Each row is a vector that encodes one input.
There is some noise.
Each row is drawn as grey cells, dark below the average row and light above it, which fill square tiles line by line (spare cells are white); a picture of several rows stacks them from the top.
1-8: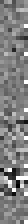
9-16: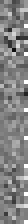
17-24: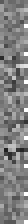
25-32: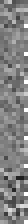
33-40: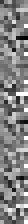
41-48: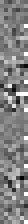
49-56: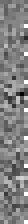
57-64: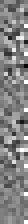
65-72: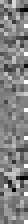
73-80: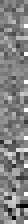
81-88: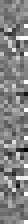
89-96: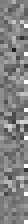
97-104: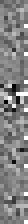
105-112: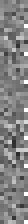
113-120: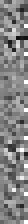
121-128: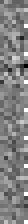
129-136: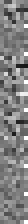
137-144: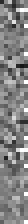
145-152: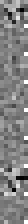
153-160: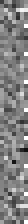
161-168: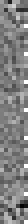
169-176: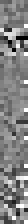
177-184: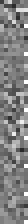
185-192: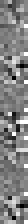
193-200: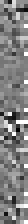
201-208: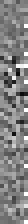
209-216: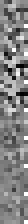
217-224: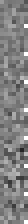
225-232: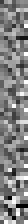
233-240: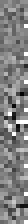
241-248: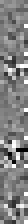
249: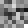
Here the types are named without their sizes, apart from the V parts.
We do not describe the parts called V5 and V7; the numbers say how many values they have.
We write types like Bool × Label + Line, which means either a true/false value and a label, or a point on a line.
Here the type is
(Bool × Bool × Bool × Bool × V5 + V7) × Label × Line.
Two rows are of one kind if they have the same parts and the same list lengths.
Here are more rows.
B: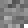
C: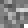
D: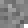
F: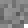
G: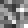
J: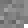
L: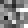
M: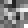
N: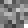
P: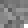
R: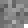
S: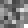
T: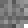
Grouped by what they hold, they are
B, C, D, F, J, L, M, N, P, R, S, T
G

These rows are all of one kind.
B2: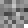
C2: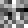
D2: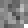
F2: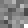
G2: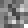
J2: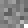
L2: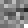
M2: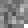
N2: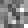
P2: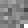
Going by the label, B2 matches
C2, G2, M2 and N2.
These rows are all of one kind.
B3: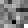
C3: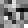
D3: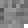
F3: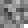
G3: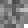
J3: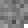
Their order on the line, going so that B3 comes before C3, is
B3, D3, C3, J3, F3, G3.
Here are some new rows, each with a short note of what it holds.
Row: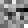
a label, a point on a line and a value of V7
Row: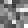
a label, a point on a line, four true/false values and a value of V5
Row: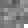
a label, a point on a line, four true/false values and a value of V5
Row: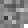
a label, a point on a line, four true/false values and a value of V5
